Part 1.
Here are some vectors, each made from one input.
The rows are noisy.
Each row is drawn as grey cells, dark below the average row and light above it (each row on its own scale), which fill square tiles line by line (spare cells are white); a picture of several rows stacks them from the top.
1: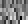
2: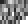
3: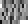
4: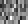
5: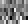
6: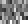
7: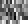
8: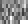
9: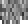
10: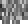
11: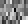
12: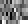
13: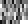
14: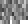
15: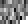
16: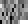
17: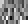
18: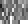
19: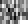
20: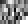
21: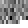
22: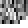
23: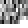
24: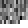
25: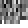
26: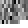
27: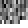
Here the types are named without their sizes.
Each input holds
a point on a line.
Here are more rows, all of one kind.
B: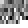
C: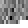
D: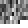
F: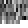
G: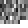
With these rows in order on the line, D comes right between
B and G.
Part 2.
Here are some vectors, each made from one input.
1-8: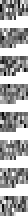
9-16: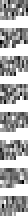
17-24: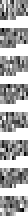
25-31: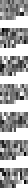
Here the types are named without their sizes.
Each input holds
a node of a tree.
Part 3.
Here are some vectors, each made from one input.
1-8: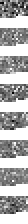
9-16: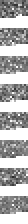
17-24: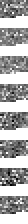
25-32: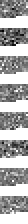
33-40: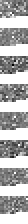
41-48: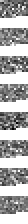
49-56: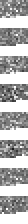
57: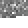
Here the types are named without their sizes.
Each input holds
a point on a line.
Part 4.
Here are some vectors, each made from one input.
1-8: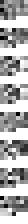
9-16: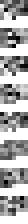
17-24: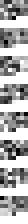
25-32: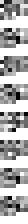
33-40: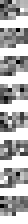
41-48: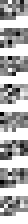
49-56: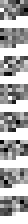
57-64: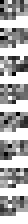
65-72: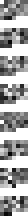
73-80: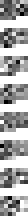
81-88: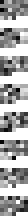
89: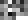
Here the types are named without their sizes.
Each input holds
a point on a circle.
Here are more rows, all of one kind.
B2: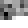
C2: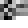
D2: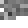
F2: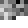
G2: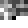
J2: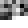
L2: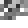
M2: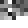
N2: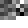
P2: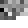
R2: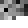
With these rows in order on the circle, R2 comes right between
F2 and M2.
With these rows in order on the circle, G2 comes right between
F2 and N2.
